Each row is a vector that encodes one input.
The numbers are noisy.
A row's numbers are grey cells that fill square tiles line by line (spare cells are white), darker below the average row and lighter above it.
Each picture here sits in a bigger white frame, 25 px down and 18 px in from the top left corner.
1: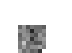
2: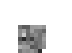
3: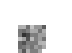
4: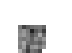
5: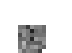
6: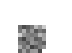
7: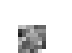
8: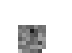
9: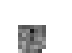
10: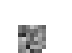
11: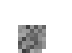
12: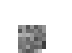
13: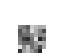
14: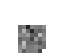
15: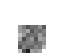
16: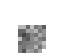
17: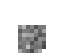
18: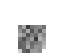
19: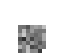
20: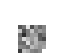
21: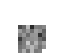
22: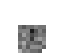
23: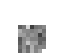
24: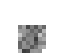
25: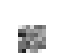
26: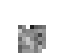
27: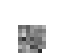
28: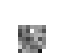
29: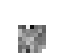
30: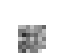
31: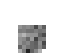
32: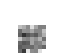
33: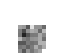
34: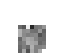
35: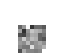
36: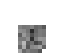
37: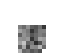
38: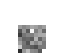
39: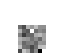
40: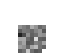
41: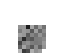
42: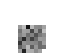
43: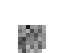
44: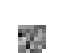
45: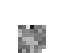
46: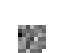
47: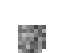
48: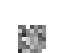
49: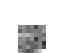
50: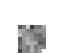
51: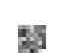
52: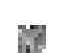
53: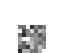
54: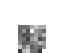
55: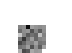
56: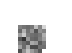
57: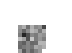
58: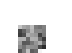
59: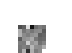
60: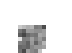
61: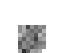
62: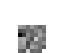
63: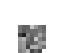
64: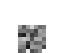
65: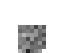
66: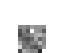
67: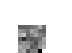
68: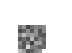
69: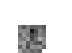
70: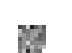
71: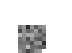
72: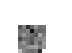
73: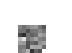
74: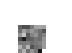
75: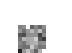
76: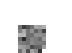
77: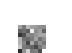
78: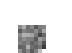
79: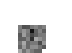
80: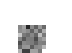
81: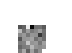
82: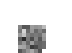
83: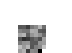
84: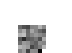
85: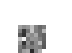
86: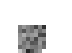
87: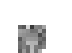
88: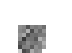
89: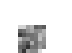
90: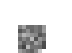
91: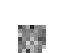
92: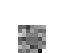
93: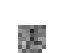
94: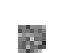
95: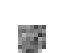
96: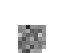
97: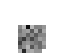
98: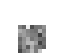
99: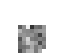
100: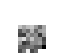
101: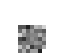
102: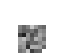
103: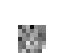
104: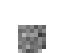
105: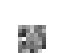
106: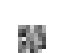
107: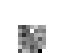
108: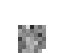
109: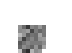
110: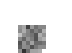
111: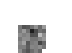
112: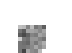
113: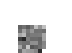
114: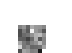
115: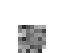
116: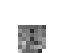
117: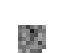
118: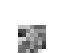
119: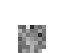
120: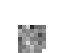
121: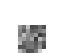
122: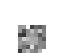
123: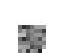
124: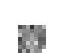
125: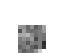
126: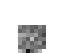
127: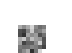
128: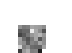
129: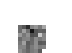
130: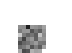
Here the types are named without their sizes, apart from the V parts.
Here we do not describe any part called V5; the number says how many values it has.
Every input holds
a value of V5, together with either a point on a line, or three true/false values.
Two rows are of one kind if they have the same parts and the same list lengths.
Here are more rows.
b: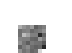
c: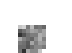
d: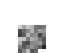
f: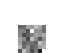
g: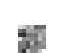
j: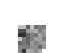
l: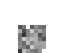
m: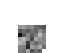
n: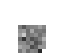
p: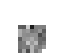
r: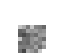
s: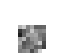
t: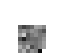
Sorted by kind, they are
b, n, p, t
c, d, f, g, j, l, m, r, s

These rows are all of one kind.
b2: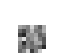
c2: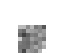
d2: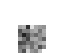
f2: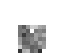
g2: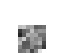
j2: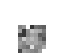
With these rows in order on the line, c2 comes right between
d2 and j2.
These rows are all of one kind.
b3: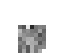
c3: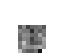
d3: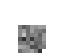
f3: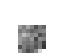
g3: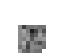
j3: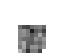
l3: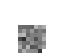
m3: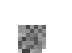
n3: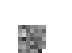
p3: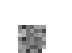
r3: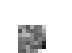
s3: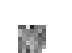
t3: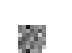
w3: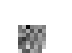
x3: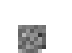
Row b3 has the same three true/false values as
g3, j3, p3 and s3.
